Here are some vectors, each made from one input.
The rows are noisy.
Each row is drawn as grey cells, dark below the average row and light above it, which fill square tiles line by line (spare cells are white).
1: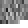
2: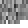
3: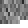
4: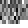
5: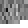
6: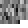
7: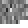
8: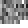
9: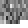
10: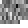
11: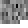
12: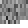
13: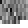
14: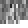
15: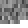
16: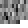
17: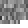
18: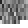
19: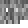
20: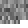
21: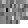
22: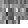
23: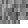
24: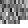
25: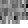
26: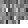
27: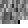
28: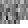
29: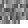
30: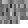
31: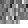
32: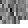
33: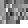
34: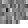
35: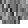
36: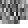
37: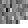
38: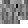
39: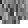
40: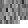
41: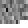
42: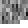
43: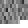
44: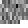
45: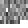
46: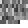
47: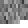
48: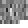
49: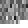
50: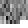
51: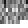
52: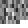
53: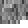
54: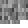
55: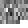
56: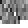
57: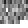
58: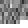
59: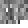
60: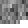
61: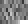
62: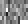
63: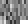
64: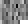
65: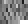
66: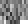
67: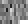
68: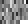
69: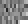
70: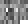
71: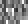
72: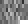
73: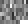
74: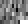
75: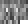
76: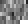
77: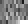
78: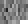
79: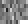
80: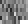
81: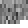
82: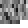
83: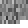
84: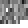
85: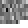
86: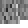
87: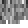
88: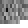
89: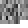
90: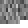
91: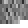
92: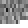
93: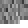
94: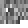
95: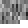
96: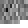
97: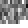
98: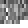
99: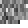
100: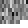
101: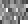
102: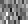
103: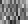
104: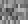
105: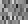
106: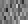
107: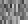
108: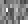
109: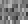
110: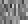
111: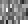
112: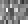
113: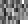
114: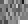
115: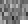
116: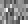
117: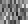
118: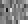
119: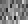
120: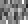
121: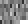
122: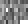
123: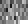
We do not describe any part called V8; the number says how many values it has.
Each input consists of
a true/false value and a value of V8, together with either a point on a 4-point line, or a point on a 5-point line.
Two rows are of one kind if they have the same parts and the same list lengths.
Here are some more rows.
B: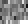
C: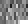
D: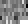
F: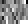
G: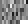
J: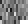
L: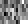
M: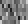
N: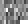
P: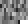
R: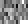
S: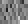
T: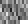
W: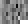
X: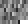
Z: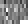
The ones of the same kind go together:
B, C, D, J, M, P, S, W, X, Z
F, G, L, N, R, T

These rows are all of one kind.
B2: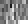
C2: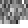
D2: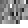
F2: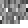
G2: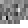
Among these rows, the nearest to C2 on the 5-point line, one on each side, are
D2 and G2.
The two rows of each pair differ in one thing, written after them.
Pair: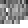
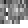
the place on the 4-point line
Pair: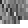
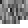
the place on the 4-point line
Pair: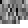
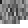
the place on the 4-point line
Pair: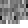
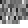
the value of V8
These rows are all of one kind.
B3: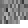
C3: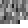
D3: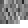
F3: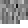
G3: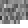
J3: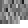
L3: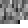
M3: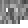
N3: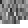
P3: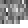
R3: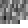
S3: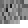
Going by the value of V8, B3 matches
D3, J3 and S3.
